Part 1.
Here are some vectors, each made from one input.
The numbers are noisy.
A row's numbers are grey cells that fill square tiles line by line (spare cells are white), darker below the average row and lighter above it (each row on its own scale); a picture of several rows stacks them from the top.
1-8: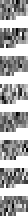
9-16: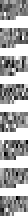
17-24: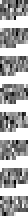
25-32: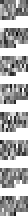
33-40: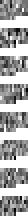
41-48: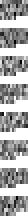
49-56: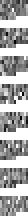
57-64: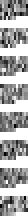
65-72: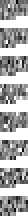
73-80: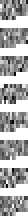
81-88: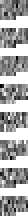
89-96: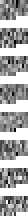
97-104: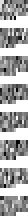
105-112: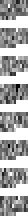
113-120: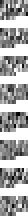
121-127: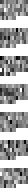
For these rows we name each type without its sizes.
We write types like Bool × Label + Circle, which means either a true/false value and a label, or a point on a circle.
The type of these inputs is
(Bool × Bool × Bool × Bool + Unit) × Tree × (Tree + Unit).
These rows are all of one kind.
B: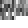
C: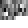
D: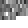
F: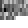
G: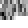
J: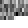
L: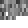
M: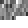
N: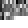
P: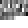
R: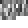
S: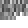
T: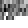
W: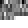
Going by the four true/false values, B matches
F, J, M and T.
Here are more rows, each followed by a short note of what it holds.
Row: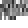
a node of a tree and four true/false values
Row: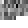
a node of a tree
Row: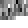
a node of each of two trees and four true/false values
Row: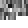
a node of a tree and four true/false values
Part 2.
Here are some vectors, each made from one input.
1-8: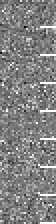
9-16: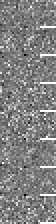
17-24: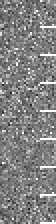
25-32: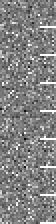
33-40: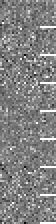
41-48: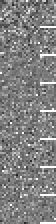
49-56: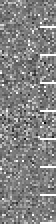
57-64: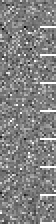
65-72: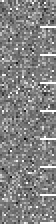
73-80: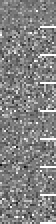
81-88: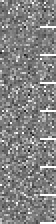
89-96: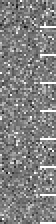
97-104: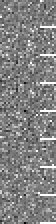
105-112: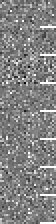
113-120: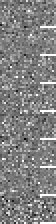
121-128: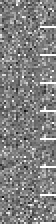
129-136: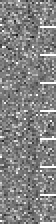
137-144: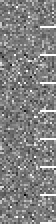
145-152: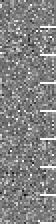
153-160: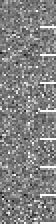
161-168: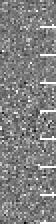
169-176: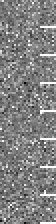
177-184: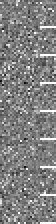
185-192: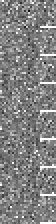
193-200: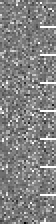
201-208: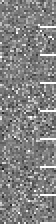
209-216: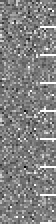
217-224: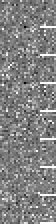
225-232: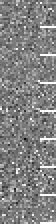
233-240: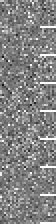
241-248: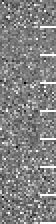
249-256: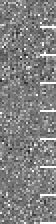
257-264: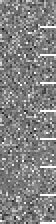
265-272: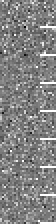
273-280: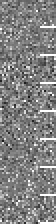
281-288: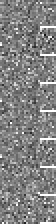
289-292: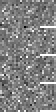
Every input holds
either a point on an 18-point circle, or a list of up to two points on a 10-point circle.
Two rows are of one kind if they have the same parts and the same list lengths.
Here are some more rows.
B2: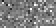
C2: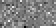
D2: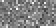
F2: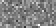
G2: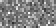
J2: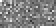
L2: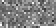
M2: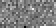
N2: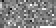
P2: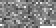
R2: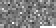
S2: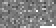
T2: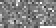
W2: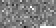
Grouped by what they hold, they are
B2, N2, P2, R2, S2, T2
C2, M2, W2
D2, F2, G2, L2
J2

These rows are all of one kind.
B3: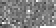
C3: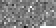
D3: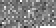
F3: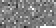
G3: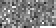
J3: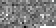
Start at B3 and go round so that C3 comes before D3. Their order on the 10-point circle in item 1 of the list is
B3, J3, C3, F3, G3, D3.
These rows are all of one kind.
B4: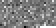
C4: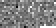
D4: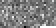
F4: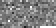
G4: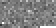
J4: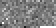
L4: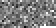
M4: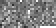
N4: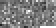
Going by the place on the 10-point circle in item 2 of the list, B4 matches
F4, G4 and L4.
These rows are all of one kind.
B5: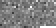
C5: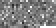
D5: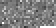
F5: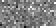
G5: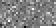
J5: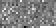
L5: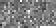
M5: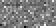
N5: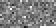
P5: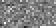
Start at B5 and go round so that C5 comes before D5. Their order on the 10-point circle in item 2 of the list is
B5, L5, C5, N5, J5, D5, M5, F5, G5, P5.
